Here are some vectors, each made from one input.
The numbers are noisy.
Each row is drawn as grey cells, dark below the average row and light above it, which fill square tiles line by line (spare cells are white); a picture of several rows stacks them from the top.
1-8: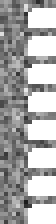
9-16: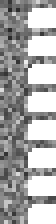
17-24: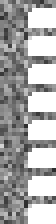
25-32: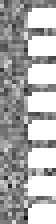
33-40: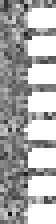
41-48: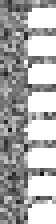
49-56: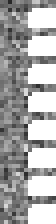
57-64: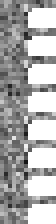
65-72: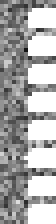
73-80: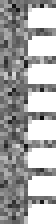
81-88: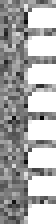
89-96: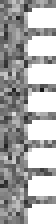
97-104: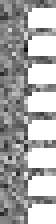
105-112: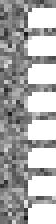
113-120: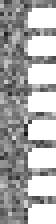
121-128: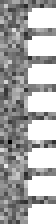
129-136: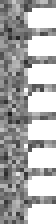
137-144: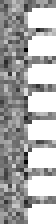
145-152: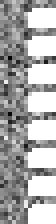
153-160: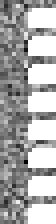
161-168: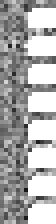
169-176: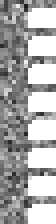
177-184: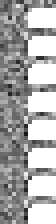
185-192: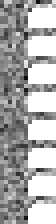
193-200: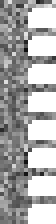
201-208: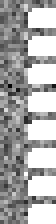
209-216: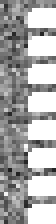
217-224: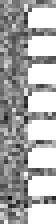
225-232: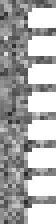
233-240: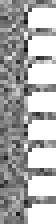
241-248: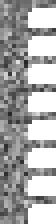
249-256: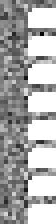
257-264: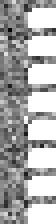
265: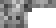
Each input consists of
a node of a 17-node tree.
